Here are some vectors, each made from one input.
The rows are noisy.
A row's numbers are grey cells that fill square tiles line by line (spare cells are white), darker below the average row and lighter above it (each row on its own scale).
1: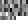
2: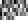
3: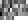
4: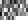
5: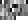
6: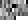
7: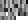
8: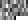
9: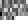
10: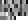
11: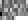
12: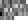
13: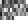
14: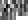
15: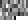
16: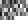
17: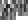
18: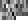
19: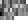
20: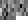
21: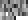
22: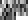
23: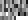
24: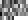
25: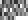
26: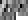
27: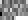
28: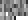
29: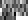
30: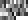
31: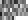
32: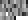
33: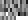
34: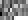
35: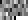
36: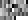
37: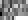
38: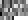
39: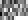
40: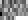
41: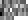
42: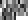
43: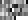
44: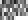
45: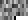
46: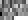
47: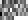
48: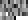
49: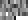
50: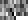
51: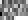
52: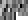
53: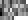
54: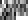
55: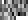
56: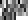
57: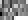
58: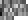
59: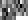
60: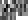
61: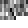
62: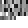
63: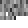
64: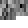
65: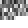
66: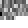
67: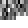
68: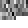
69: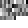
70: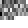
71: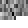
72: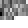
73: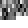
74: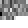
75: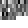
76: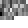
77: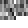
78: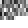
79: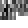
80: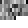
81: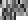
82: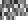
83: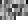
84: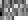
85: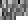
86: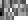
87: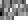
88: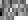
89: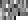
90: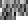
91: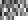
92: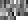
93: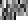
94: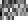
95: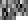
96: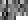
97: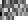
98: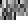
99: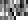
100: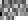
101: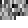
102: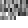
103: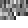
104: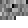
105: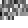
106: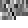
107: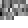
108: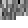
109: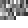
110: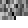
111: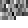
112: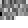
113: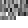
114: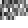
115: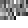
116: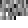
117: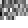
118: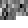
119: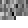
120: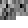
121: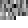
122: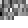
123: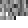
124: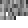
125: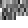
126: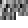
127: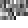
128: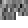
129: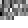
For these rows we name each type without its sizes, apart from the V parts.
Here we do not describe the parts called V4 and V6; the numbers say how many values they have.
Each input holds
either a point on a line, or a true/false value, a value of V4 and a value of V6.
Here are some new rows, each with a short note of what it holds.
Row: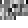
a true/false value, a value of V4 and a value of V6
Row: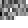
a point on a line
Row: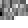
a point on a line
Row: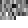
a true/false value, a value of V4 and a value of V6
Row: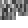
a true/false value, a value of V4 and a value of V6
